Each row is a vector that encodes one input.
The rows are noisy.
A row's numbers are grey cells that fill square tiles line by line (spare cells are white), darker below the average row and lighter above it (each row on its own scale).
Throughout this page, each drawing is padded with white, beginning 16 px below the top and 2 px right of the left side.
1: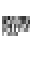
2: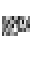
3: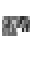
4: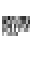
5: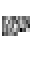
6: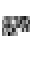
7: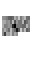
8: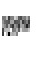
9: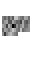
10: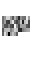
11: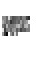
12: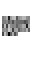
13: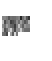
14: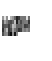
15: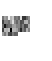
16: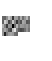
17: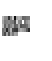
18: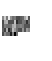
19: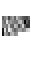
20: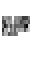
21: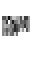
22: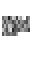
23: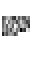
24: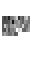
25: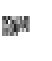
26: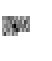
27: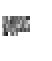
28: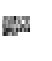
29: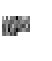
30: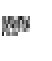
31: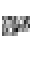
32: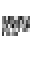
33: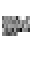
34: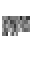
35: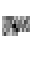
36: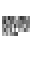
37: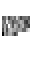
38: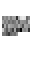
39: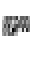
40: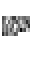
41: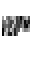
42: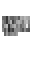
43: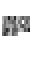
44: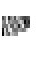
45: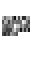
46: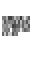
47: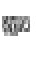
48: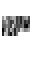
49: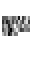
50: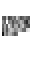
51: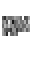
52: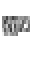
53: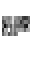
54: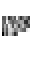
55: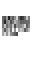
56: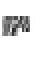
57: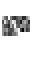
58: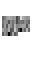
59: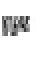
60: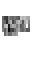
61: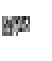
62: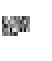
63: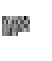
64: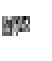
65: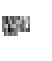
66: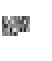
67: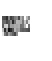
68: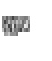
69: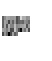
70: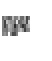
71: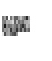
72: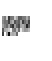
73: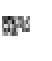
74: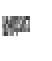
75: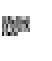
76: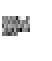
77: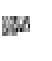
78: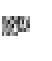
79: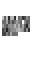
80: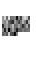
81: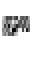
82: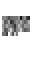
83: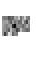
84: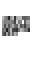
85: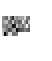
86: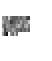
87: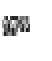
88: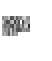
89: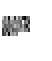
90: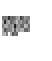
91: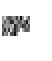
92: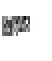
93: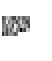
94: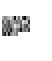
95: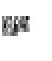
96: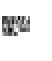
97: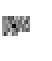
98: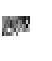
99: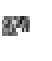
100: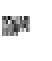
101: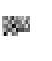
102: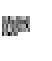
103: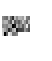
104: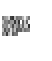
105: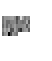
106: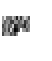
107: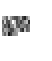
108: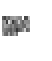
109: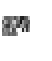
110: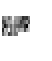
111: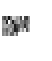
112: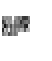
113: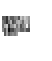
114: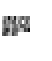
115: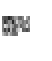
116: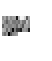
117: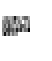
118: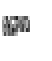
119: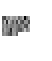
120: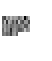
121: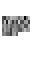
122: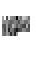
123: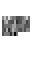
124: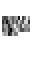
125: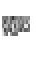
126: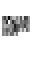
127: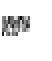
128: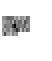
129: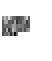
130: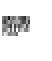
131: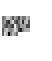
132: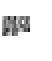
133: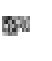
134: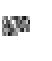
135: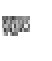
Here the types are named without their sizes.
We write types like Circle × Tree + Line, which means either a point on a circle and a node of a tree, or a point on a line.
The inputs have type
Bool × Bool × Bool × Label.
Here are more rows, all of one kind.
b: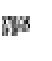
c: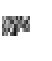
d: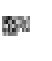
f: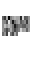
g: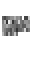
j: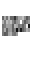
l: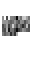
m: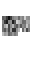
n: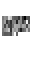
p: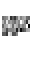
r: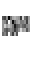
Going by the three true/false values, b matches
c, f and r.
